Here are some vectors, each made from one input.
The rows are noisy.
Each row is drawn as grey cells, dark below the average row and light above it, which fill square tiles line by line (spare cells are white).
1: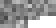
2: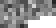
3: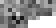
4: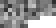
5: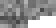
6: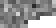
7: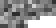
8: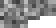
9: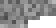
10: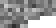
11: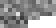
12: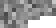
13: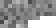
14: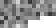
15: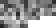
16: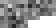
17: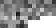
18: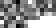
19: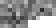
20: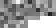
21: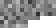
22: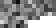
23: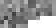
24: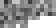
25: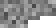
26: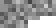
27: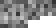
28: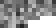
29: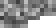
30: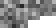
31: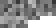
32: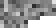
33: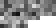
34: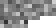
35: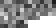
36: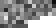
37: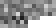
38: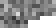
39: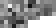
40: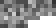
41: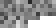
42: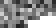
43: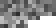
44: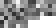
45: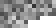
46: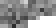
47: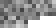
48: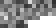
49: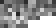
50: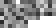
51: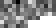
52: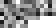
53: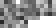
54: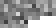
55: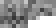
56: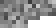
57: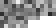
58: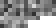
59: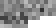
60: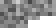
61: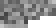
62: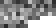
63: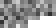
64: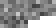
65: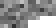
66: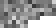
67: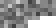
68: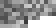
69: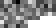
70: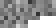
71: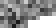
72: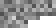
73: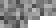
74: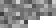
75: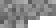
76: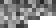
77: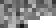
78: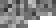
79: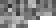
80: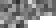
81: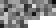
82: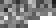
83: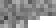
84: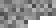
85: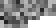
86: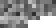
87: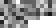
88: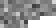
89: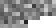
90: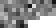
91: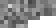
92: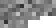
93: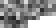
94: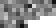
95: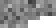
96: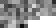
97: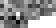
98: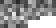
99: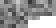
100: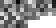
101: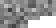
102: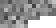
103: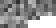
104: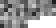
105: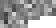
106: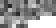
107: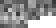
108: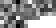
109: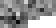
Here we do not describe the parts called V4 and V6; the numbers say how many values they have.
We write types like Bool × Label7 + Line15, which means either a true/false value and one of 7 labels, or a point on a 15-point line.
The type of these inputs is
Bool × V4 × V6 + Line5.
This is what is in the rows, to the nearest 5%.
About 35% of them hold a point on a 5-point line. The rest hold a true/false value, a value of V4 and a value of V6.
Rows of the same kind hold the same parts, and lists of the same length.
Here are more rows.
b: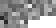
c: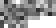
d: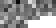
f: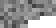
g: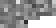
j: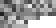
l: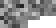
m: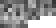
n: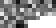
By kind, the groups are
b, c, f, g, j, l
d, m, n

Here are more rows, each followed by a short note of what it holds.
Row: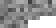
a true/false value, a value of V4 and a value of V6
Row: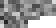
a true/false value, a value of V4 and a value of V6
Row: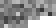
a true/false value, a value of V4 and a value of V6
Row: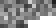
a point on a 5-point line
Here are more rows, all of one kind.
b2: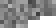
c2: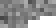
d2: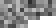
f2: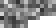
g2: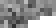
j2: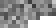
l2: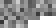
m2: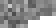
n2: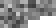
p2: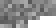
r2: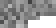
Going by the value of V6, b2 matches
d2 and f2.
